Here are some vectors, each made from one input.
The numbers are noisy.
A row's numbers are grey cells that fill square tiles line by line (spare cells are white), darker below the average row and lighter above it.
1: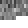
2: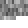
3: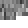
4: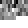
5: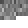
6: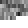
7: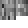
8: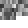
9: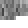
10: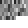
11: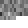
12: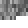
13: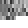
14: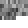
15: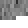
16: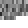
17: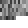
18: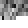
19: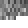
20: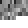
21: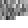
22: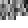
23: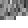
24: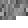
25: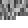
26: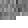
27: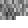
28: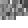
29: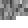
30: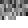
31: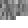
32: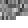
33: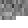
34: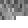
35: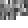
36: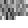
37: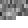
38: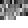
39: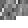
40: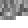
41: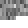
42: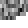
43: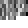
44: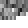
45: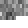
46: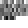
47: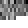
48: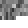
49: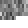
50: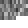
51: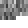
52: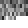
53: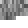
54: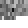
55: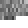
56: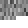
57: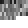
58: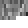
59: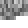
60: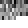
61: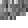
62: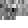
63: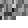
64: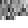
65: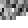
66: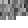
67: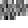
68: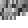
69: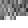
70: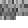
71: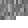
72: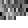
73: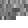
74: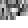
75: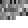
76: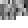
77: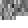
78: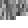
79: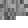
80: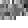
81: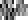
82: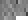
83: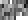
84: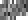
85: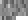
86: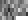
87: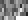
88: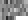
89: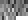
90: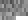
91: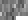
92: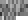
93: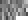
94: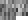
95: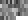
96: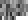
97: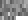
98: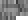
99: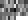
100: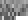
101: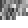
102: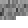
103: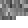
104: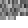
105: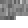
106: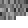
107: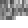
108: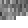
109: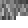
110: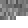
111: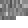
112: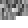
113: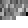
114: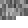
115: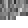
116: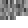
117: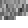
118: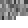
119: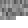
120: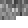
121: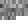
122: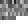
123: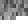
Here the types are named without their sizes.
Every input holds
either a point on a circle, or a point on a line and a true/false value.
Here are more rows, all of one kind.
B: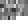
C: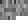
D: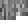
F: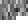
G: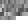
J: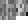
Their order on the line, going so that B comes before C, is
F, B, G, J, C, D.
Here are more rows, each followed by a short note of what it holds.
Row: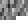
a point on a line and a true/false value
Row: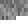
a point on a circle
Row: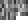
a point on a line and a true/false value
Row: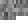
a point on a circle
